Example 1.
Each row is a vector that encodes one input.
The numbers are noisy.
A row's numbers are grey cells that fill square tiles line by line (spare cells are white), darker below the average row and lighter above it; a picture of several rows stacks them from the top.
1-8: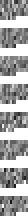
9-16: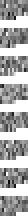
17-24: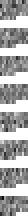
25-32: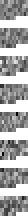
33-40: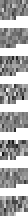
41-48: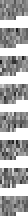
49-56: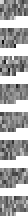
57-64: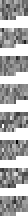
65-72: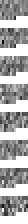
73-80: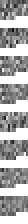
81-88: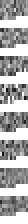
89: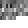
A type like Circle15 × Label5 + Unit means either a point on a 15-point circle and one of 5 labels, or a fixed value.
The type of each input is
Circle11 + Label7.
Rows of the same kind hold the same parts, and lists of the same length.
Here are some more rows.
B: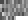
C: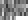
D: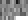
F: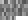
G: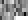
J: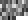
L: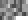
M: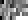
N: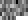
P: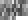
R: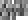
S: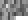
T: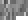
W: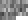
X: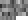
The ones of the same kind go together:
B, C, D, G, J, M, N
F, L, P, R, S, T, W, X

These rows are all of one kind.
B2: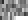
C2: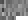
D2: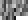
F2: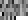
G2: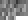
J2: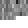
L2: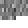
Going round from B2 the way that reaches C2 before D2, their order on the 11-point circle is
B2, C2, G2, J2, L2, D2, F2.
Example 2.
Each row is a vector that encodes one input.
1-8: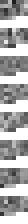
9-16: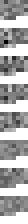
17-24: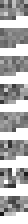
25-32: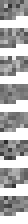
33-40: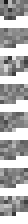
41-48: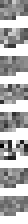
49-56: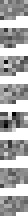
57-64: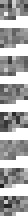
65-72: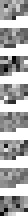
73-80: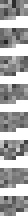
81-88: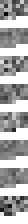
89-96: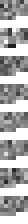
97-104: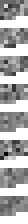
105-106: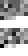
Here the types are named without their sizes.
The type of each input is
List(Line).
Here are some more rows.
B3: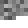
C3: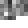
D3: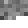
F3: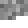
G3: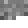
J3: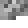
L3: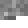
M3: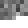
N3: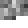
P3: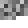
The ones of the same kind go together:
B3
C3, D3, G3, J3, L3, M3, N3, P3
F3

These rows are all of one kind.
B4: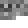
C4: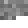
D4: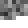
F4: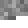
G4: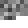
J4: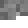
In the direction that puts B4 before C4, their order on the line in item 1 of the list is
B4, F4, G4, C4, J4, D4.
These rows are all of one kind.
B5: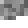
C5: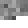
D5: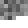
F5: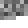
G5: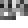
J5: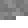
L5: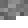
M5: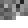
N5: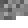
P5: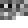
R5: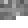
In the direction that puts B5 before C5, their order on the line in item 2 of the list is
B5, D5, P5, L5, N5, F5, J5, C5, R5, G5, M5.
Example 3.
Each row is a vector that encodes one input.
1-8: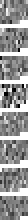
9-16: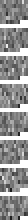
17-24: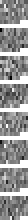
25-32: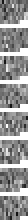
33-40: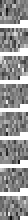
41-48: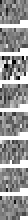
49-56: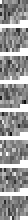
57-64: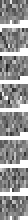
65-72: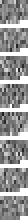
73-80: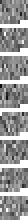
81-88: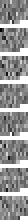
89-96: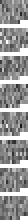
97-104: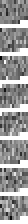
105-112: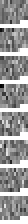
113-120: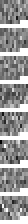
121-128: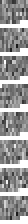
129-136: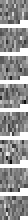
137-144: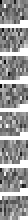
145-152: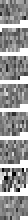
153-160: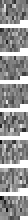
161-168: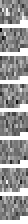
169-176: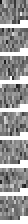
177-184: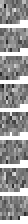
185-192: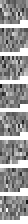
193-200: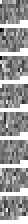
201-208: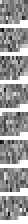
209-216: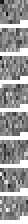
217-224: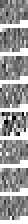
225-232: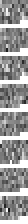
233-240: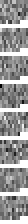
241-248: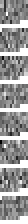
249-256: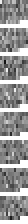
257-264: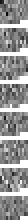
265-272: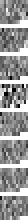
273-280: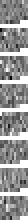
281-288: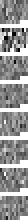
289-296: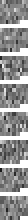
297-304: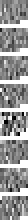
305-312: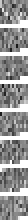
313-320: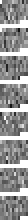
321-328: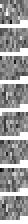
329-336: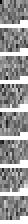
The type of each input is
Label11 × Tree12 + Unit.
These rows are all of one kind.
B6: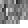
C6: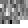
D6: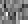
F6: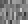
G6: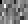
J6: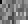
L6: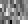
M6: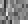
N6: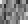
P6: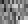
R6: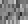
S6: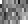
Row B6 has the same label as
C6, L6 and M6.
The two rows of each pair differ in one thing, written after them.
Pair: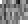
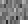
the node of the tree
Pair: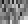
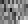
the node of the tree
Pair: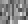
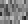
the node of the tree
